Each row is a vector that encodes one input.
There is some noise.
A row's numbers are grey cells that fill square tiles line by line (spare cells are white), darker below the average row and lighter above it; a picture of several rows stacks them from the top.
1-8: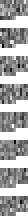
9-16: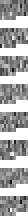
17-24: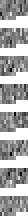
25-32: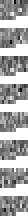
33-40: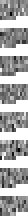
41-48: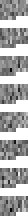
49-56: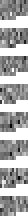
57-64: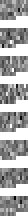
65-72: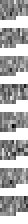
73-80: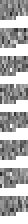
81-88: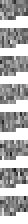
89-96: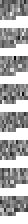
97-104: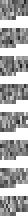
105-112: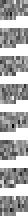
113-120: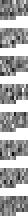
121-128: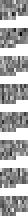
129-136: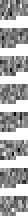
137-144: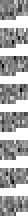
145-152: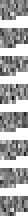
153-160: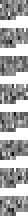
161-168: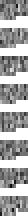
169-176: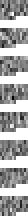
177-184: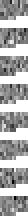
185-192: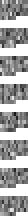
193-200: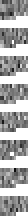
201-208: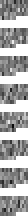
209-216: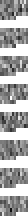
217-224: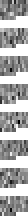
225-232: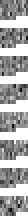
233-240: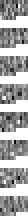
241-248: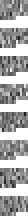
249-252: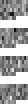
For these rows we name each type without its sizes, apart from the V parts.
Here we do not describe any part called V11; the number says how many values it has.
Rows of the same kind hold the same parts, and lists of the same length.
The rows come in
2 kinds.
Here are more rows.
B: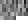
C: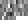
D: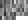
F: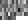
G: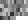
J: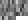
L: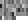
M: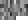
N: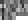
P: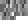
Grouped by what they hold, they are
B, J, N, P
C, D, F, G, L, M

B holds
a point on a line, a node of a tree and a value of V11.
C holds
a point on each of two lines and a value of V11.
